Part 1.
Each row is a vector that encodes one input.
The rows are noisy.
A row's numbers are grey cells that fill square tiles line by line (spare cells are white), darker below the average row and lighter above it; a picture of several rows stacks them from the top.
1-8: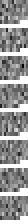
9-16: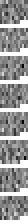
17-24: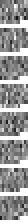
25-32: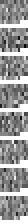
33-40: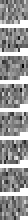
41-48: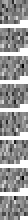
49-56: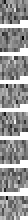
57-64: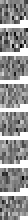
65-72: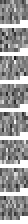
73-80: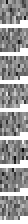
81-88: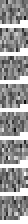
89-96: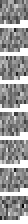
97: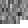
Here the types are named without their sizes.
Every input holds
either a point on a circle, or a point on a line.
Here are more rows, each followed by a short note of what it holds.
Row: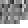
a point on a circle
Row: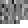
a point on a circle
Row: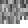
a point on a line
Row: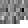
a point on a circle
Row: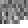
a point on a circle
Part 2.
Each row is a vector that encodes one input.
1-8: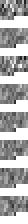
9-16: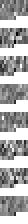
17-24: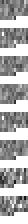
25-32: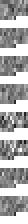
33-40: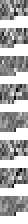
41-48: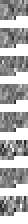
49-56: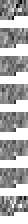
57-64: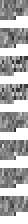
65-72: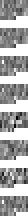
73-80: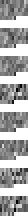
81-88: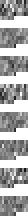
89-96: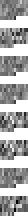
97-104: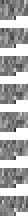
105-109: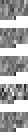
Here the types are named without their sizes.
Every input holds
either a node of a tree, or three true/false values.
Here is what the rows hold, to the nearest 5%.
About 30% of them hold a node of a tree. The rest hold three true/false values.
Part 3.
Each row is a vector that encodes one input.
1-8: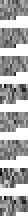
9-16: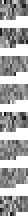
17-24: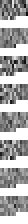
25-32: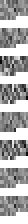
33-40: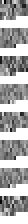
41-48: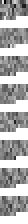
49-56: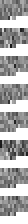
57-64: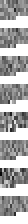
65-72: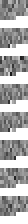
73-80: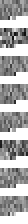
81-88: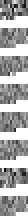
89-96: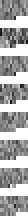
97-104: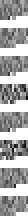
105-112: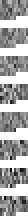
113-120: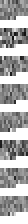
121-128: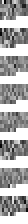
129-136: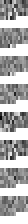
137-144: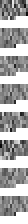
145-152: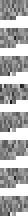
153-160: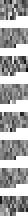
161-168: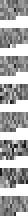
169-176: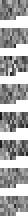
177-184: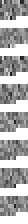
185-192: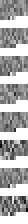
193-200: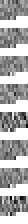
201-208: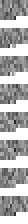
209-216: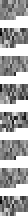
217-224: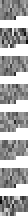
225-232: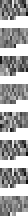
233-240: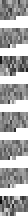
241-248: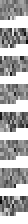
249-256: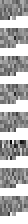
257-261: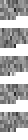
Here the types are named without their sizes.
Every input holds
either a node of a tree, or three true/false values.
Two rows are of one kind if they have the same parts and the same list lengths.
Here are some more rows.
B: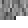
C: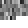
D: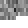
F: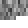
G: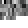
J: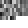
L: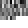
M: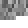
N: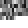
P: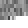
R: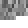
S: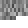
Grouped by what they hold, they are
B, D, F, M, P, R, S
C, G, J, L, N

